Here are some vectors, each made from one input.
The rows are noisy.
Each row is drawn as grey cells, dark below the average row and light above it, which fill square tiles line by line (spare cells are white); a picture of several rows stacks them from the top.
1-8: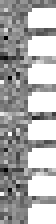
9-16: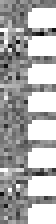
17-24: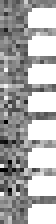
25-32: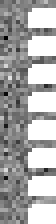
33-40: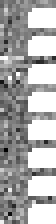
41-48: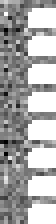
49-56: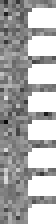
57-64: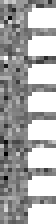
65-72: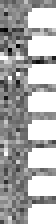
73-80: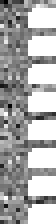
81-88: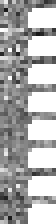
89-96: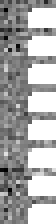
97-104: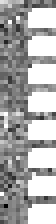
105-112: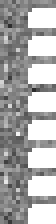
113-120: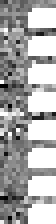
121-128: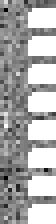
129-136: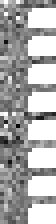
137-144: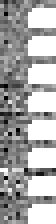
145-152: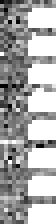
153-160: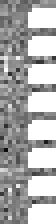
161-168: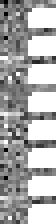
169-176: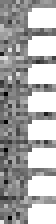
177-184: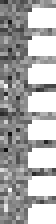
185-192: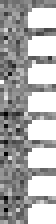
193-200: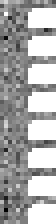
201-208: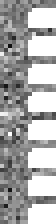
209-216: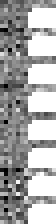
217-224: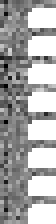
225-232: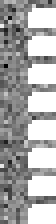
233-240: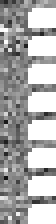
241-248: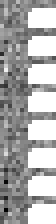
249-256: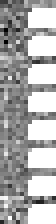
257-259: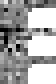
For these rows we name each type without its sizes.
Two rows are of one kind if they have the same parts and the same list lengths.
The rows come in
4 kinds.
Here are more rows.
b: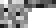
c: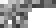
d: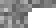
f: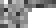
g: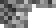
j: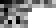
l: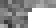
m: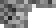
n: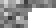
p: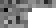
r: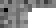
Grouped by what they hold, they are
b, f, j, p, r
c, d
g, m
l, n

